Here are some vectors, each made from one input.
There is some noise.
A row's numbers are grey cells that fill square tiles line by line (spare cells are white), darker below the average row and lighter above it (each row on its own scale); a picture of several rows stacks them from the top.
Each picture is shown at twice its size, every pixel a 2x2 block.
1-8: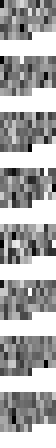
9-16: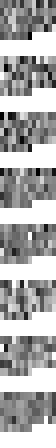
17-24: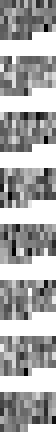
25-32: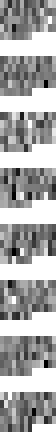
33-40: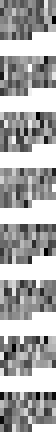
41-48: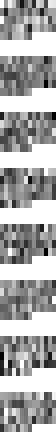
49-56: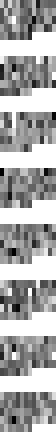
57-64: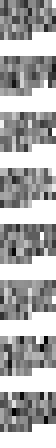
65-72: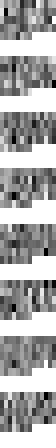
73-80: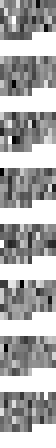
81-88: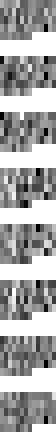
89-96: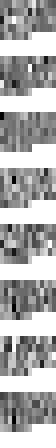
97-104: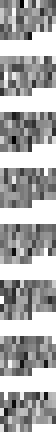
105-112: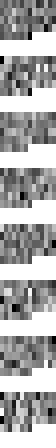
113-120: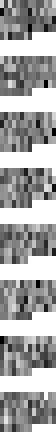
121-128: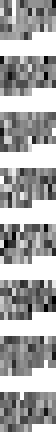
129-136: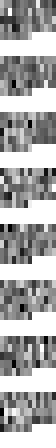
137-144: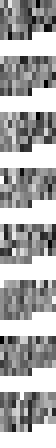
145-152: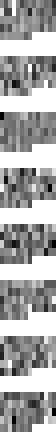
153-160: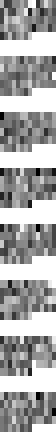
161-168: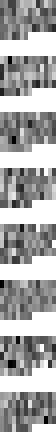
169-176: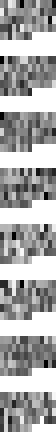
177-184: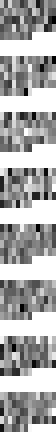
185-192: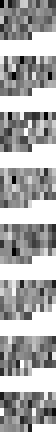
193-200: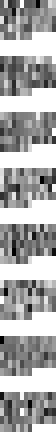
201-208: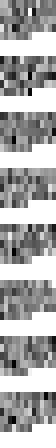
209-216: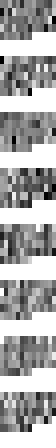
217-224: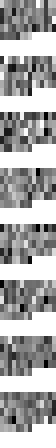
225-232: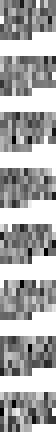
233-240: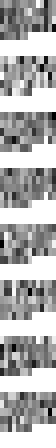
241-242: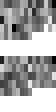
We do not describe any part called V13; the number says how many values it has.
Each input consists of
one of 5 labels, four true/false values and a value of V13.
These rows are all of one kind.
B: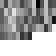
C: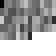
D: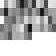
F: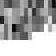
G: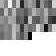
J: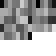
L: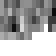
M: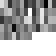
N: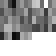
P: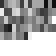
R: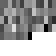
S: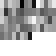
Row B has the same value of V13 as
F and J.
